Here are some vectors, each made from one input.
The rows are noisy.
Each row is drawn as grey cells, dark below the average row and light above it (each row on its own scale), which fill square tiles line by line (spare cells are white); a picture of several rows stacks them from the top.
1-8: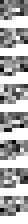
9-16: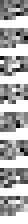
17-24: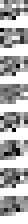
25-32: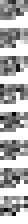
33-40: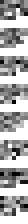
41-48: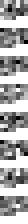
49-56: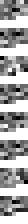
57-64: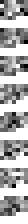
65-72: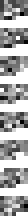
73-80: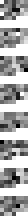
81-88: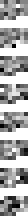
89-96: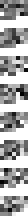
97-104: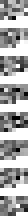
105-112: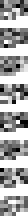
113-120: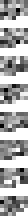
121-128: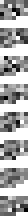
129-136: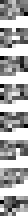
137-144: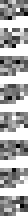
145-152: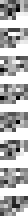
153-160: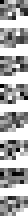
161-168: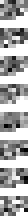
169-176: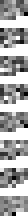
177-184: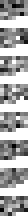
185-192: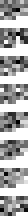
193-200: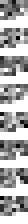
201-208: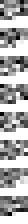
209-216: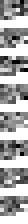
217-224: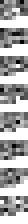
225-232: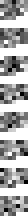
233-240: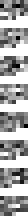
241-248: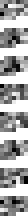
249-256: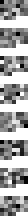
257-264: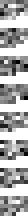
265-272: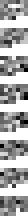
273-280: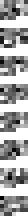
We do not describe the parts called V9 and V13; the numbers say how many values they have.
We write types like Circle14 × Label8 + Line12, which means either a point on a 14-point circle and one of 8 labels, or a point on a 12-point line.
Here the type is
Bool × Circle11 × V9 × V13 + Unit.
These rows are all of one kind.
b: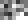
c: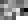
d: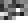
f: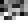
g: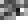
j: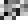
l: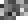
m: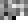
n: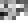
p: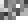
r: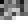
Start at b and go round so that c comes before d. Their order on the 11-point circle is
b, n, c, m, j, p, l, g, f, d, r.
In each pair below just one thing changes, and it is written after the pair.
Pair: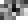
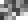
the value of V9
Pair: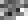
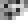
the value of V13
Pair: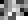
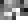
the value of V13
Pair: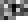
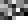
the value of V9
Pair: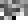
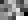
the true/false value
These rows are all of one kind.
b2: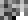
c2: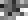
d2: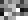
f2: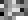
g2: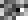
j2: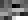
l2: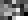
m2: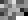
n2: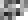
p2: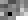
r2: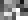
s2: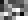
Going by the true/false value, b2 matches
c2, g2, n2 and p2.
